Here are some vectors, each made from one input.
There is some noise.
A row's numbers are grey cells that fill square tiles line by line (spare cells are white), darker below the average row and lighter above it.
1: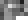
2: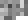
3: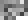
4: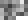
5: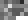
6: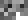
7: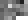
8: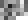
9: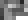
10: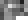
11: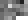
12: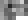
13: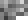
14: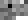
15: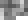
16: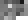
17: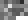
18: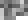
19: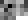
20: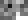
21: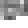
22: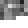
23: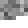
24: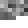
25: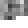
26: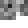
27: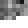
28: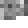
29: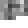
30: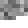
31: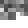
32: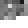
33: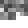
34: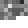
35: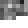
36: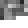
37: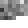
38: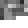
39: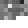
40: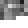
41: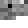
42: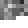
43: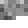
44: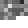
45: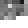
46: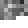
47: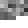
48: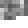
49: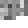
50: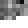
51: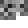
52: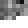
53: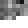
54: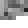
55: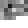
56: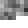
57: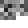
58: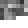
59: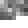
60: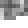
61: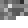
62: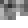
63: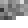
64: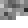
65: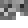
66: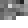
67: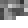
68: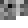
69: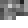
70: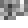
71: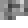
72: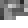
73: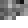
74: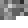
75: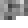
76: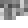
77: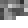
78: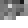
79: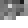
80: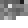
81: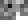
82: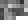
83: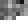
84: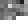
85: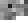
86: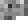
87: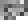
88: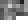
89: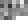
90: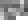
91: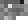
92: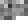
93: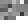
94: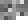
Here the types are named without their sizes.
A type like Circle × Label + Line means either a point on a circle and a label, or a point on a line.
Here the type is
Line × (Tree + Unit).
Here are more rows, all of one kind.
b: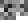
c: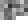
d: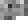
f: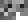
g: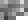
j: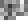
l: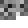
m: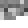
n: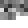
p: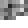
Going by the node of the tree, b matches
f, l and n.
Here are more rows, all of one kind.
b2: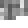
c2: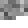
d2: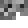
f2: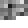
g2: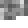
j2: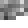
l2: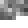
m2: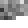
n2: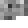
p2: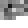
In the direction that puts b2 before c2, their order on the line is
j2, f2, m2, d2, l2, n2, g2, b2, c2, p2.
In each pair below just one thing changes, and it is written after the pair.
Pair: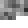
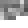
the node of the tree
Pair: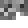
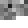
the node of the tree
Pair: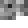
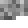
the node of the tree
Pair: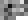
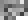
the node of the tree
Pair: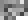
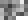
the node of the tree
